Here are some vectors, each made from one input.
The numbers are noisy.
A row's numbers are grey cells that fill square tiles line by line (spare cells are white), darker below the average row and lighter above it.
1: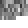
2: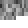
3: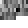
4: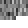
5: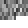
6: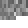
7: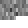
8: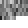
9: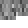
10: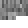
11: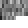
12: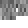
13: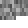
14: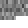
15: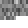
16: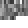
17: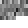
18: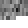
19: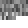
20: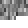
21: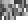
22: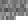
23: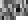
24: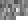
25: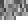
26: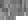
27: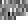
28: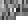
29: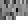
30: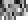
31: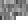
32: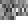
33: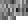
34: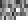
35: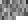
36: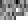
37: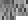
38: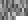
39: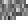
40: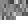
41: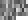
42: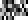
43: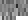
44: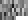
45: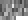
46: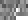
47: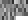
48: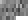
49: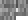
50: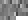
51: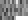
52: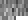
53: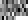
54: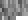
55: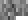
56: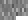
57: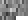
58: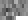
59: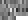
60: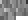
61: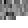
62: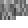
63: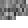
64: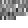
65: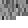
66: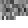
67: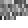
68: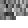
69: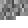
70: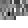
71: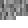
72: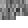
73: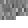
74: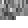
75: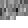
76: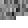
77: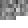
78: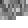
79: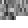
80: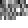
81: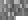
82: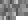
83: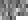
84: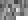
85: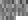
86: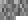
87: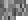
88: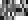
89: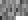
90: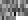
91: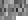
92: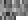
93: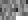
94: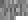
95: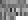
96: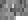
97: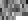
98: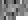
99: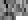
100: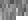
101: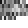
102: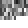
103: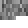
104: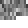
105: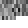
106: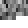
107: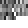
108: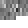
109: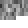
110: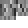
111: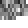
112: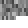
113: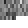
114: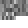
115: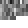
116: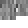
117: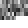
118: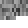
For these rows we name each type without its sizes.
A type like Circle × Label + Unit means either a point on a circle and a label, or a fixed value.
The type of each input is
(Bool × Bool × Bool × Bool + Label) × Label.
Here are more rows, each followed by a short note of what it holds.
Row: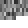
two labels
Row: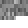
a label and four true/false values
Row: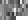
two labels
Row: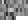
two labels
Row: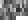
two labels
